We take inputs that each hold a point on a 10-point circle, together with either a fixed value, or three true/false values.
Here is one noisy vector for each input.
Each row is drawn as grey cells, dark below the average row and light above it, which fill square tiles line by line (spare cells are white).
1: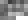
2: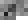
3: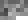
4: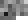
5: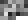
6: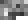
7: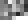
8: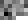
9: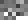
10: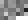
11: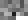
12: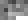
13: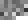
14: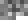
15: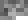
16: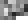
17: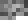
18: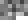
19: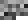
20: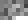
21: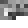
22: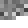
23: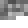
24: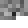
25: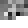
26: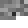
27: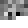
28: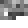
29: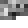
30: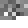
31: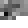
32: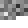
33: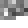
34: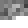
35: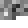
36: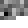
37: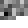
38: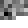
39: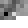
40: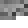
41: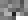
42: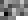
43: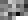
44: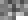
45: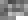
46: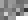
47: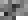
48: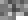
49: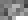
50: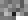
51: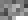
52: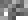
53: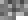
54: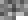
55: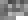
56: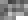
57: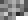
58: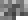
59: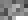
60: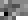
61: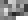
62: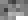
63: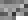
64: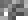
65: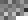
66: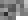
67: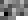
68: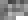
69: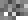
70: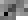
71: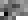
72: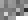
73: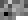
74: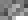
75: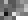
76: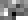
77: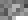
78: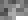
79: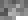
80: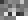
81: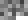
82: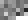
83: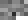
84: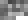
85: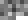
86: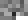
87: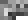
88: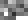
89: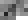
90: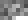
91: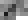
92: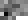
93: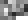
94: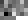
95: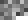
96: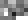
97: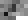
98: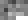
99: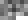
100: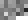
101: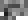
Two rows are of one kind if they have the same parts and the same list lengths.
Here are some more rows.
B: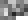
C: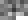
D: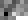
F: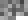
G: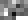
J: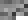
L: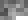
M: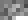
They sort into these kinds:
B, D, G
C, F, J, L, M

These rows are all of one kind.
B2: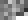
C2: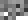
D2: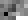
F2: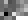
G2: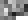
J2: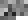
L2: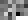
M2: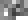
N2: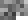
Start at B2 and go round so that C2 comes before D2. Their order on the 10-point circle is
B2, C2, F2, D2, M2, N2, J2, G2, L2.
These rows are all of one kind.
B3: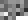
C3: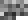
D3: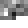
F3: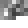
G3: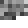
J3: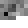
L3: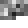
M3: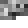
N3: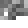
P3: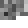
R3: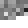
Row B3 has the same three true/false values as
D3, F3, L3 and M3.
